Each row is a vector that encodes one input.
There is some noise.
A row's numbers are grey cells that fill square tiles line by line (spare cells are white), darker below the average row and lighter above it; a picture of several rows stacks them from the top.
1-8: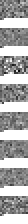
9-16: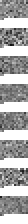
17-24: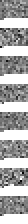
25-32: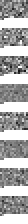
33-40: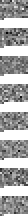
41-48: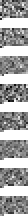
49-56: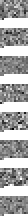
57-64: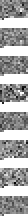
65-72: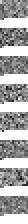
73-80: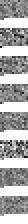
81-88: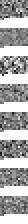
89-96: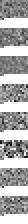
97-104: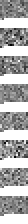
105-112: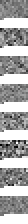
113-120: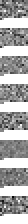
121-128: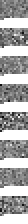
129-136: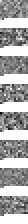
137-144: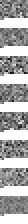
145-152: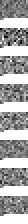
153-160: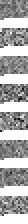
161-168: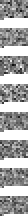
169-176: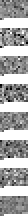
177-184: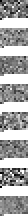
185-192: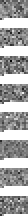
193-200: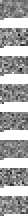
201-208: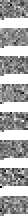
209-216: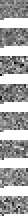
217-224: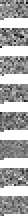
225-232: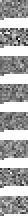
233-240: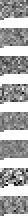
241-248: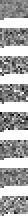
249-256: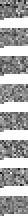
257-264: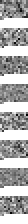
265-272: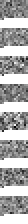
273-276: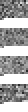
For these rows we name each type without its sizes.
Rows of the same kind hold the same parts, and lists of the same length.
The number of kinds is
3.
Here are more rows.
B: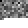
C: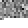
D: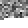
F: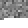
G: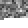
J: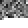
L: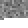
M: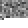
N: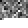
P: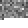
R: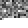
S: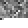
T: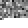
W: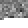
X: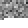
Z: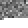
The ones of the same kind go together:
B, C, F, G, J, P, R, T, W, Z
D, L, N, S, X
M

